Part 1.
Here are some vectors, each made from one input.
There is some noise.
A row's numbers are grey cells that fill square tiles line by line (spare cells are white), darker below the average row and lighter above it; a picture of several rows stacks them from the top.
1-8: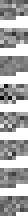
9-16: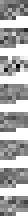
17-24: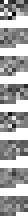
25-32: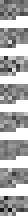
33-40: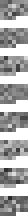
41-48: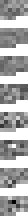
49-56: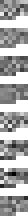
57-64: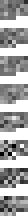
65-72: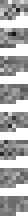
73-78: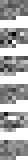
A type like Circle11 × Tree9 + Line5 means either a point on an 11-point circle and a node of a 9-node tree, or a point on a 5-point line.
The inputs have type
List2(Line6).
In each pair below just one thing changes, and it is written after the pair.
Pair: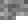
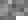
the place on the 6-point line in item 1 of the list
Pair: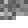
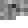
the place on the 6-point line in item 2 of the list
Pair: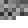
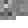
the place on the 6-point line in item 2 of the list
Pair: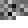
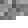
the place on the 6-point line in item 2 of the list
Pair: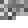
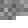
the place on the 6-point line in item 2 of the list
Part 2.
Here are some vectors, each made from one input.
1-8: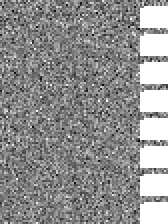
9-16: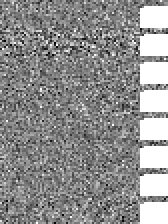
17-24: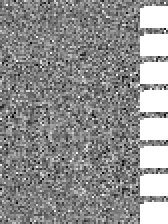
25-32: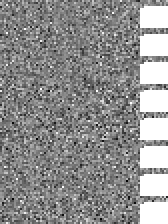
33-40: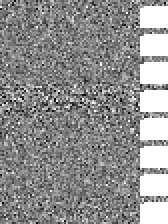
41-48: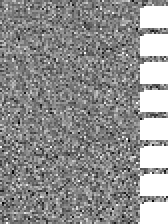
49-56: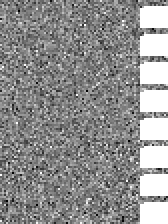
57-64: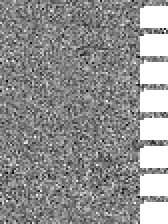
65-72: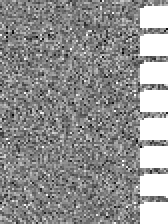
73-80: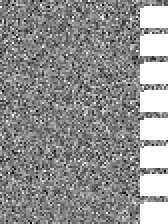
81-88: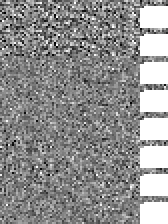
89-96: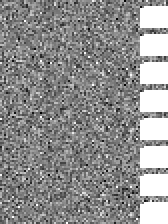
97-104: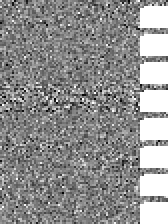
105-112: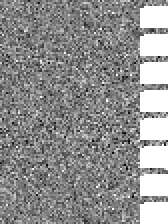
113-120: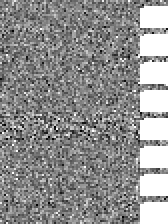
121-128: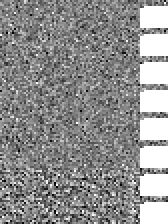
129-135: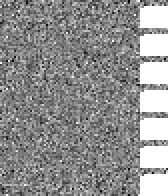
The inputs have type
Bool × Bool × Bool + Tree15 + Unit.
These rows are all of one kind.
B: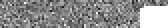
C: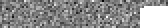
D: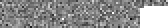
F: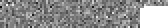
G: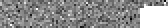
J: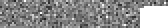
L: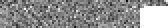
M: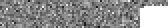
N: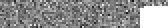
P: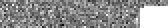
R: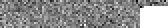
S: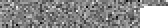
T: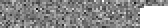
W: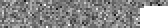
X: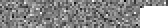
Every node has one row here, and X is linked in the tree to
C.
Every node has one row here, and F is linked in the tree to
D and S.
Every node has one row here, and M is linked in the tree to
D and T.
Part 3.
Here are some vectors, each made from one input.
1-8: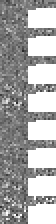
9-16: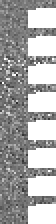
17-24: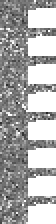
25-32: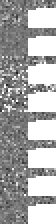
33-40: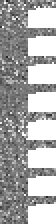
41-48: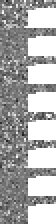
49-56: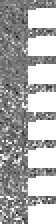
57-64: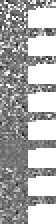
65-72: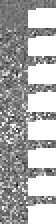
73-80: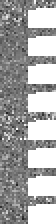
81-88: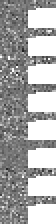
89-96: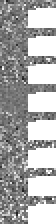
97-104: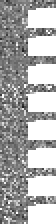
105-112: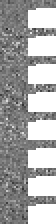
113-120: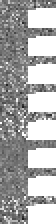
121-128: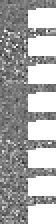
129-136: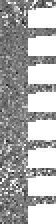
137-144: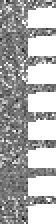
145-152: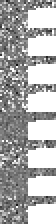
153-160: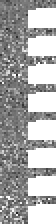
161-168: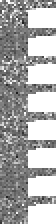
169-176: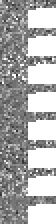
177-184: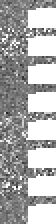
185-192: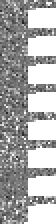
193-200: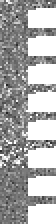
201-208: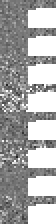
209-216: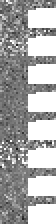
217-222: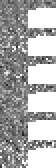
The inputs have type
Bool × Bool × Bool × Bool + Tree13.
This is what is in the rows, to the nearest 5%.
About 35% of them hold a node of a 13-node tree. The rest hold four true/false values.
